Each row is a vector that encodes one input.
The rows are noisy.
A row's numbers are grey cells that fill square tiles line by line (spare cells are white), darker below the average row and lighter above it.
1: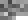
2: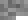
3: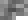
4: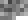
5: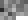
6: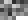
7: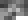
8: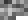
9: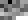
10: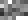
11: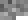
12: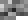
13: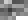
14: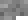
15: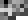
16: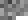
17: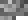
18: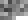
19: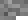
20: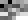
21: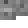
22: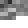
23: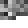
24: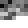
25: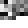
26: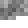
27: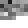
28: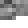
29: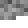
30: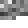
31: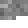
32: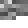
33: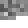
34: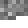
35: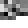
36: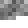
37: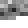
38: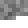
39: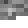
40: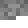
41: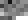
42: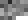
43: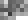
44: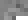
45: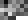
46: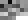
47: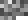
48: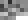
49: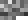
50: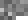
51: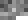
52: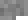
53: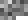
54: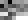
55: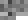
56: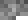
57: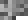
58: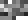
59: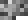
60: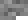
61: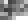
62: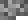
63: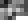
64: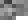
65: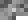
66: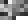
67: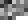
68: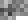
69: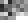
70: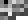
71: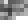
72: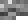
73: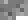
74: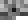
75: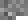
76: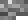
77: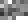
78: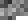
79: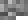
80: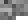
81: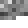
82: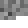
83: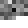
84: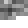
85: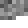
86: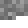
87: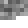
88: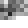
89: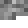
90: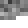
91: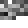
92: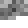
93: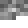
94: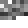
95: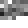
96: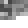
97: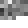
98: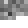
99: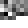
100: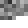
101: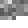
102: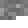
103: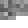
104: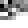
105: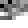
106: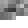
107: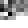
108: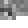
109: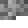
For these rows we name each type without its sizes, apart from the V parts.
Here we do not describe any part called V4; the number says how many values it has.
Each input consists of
a list of items, each a true/false value and a value of V4.
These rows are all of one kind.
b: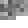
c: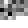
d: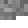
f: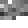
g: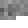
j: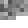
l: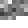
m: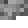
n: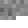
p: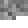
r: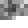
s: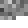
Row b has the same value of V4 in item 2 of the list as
d, f, g and p.
